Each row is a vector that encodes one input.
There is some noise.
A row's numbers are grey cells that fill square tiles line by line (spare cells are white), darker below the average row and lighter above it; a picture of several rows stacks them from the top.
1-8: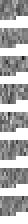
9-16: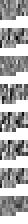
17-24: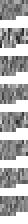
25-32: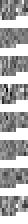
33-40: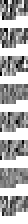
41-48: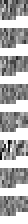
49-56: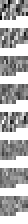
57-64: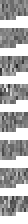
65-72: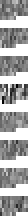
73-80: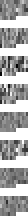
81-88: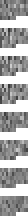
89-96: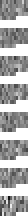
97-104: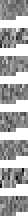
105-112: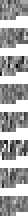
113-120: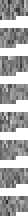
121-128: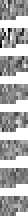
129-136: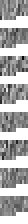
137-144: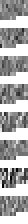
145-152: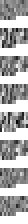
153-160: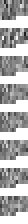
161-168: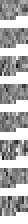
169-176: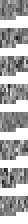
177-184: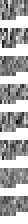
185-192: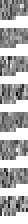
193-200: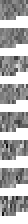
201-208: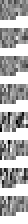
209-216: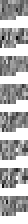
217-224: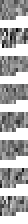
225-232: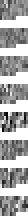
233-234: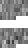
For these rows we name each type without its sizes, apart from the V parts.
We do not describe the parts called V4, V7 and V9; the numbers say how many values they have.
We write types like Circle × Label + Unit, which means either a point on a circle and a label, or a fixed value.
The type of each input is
Bool × Tree + (Circle + V9) × V4 × V7.
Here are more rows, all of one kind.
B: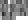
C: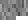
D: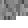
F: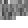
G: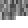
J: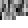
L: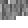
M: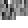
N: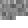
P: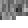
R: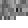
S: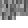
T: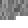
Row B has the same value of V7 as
F, L, M and R.
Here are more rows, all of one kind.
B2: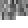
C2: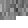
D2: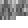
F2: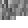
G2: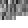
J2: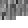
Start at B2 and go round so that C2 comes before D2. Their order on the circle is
B2, C2, G2, F2, D2, J2.
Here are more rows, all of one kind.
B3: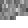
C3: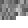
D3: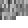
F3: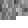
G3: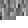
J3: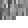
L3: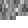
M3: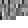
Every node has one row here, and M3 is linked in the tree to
C3.
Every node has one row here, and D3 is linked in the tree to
B3.
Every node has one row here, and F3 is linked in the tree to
B3, C3 and G3.
